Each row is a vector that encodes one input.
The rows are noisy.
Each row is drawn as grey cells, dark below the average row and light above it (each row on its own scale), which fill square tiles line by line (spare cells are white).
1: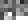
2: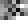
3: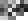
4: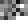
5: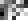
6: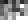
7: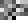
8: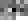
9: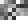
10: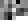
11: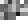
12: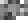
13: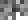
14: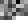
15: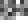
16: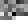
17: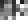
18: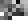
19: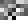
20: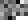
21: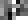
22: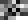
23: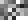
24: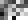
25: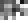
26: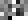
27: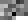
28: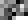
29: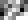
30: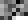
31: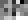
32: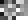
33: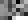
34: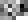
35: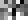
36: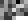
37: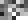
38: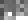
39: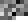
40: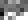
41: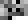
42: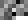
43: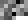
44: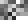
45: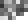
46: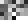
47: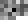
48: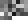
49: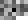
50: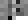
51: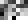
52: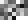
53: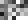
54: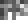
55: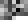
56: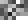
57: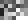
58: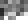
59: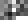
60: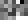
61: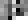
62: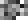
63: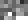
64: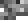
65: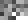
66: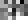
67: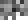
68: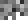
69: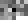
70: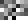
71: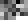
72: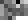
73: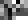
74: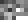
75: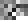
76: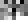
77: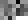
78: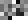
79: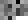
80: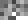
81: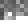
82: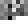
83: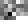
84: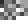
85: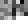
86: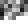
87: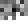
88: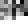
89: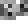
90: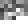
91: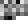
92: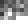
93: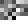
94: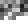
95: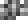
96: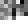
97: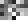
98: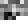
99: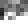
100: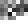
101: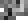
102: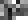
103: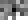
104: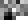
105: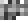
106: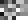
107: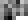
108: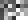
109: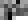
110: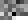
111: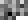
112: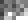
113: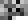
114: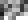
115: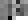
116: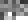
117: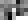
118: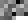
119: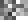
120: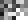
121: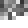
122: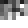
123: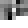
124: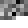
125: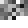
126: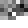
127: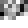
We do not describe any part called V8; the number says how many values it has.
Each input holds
a node of a 9-node tree, together with either a point on a 9-point line, or a value of V8.
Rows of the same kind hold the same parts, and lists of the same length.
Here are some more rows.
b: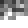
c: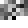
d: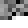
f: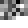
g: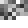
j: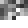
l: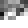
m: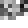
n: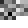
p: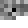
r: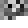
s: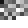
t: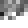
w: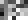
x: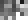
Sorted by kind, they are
b, c, g, j, l, m, n, p, s, t, w, x
d, f, r

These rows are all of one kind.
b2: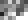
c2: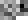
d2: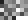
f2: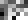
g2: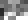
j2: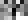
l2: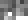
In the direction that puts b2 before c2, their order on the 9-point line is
l2, g2, f2, b2, d2, j2, c2.
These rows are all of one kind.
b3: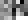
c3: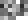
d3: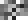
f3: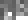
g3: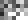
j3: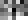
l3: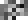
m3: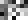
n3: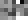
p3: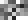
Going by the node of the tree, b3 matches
j3 and n3.
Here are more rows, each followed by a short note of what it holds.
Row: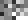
a point on a 9-point line and a node of a 9-node tree
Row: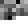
a node of a 9-node tree and a value of V8
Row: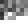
a point on a 9-point line and a node of a 9-node tree
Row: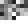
a point on a 9-point line and a node of a 9-node tree
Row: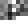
a node of a 9-node tree and a value of V8
